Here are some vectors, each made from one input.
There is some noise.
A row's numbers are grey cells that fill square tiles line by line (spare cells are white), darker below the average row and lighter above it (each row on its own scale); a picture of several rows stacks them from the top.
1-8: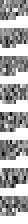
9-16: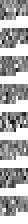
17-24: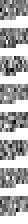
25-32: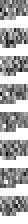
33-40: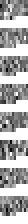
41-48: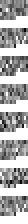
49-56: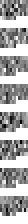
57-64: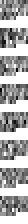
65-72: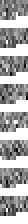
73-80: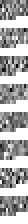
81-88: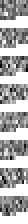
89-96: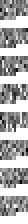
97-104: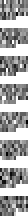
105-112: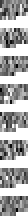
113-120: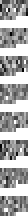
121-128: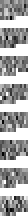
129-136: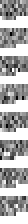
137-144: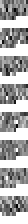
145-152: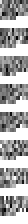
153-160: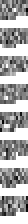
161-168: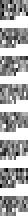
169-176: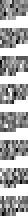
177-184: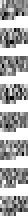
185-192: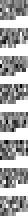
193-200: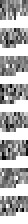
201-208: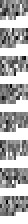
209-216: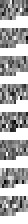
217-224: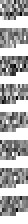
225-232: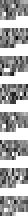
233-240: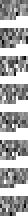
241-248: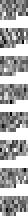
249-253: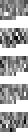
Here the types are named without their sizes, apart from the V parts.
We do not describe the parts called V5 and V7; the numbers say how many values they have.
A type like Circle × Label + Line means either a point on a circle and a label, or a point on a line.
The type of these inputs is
Bool × V5 + Label × V7.
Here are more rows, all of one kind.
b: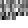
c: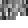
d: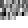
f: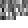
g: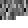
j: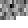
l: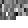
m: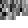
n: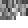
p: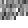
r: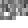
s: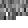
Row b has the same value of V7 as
d and p.
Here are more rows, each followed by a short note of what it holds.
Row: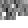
a true/false value and a value of V5
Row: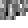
a label and a value of V7
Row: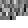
a label and a value of V7
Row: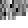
a label and a value of V7
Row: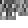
a true/false value and a value of V5
